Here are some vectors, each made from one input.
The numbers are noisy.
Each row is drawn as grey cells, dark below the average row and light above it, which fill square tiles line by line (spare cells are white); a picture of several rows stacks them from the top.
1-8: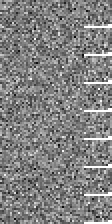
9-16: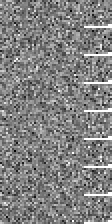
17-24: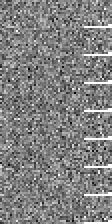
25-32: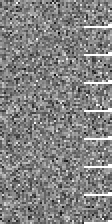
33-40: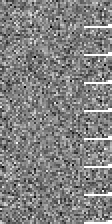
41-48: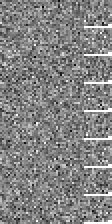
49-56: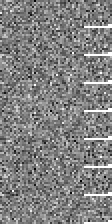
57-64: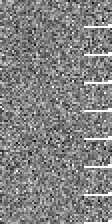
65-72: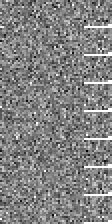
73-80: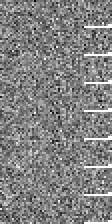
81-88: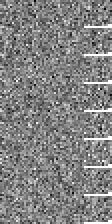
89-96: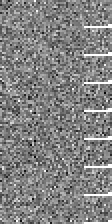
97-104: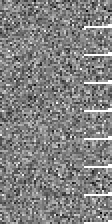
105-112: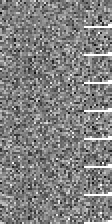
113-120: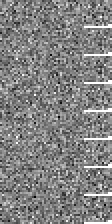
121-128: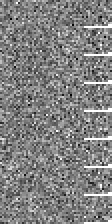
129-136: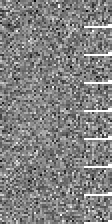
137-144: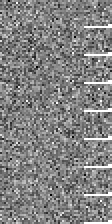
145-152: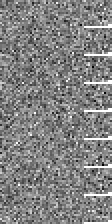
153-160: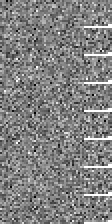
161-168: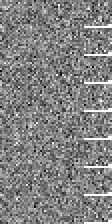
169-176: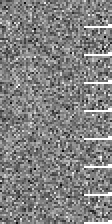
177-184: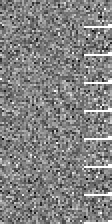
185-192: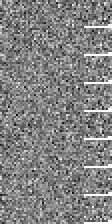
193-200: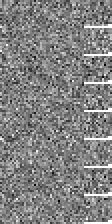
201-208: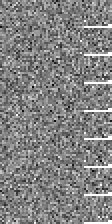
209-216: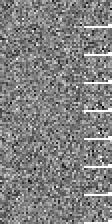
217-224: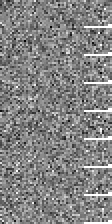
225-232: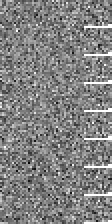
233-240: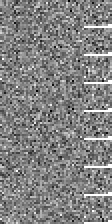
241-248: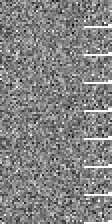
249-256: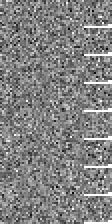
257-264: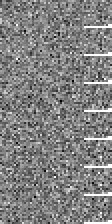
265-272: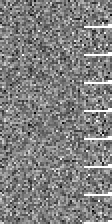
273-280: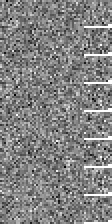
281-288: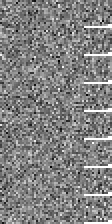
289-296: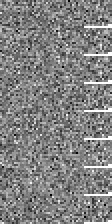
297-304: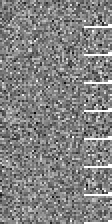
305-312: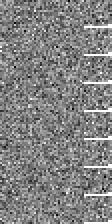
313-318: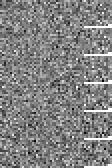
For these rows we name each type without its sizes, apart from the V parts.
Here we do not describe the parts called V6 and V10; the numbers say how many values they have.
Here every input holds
either a point on a circle and a value of V10, or three true/false values and a value of V6.
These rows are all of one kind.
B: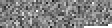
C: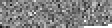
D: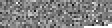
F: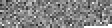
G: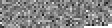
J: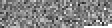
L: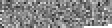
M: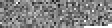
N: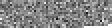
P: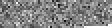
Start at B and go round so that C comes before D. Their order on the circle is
B, C, M, D, G, J, N, L, F, P.
